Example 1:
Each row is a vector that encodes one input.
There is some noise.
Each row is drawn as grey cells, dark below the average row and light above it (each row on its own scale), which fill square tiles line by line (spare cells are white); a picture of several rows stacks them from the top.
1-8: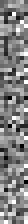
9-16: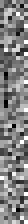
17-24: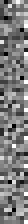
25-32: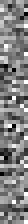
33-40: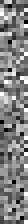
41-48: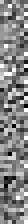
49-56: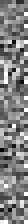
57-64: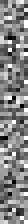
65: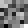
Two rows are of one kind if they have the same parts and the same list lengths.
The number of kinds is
2.
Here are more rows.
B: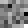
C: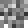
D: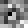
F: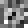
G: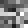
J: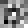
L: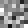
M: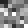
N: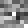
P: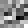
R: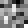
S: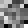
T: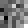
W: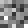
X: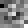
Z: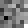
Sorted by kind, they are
B, D, F, G, J, L, M, N, P, R, S, W, X
C, T, Z

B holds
a point on a 4-point line and a point on a 5-point line.
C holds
a fixed value.
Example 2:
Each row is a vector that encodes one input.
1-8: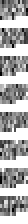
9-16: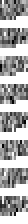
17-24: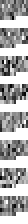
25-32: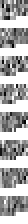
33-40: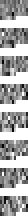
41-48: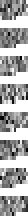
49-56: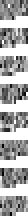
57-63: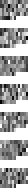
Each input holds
a point on a 6-point line.
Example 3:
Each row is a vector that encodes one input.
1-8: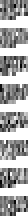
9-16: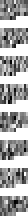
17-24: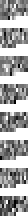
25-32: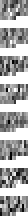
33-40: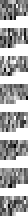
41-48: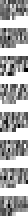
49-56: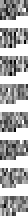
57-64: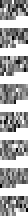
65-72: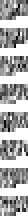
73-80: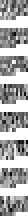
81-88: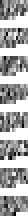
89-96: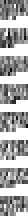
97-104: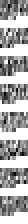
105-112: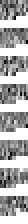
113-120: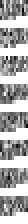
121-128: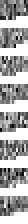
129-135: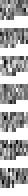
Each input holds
a point on a 15-point circle.
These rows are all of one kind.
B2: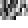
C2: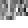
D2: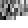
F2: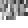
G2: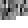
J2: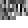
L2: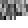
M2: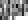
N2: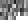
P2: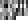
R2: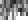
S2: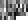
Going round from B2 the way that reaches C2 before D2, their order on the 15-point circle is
B2, F2, C2, R2, N2, J2, G2, M2, D2, L2, S2, P2.
